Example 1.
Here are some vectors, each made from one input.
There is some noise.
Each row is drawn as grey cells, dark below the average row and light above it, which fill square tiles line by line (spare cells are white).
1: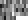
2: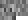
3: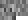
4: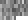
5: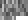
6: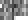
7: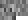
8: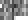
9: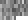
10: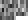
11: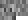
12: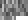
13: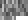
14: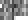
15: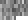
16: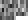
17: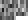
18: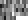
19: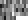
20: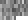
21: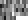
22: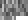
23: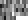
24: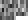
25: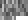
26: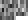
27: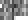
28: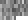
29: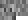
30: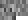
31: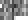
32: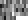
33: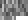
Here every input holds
a point on a 6-point line.
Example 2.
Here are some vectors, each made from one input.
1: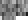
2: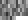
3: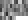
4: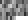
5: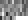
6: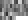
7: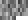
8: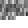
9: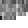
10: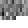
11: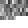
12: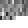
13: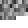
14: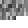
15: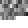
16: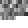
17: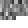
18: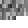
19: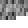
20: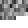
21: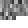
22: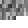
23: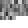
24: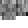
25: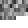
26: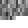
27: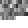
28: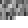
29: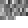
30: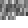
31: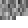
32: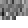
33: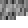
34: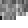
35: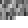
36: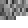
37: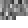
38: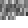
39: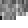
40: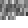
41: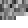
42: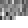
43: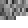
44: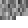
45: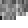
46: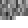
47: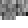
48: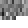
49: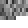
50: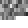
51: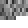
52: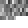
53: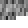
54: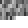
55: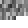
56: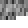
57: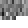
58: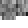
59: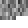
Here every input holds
four true/false values.
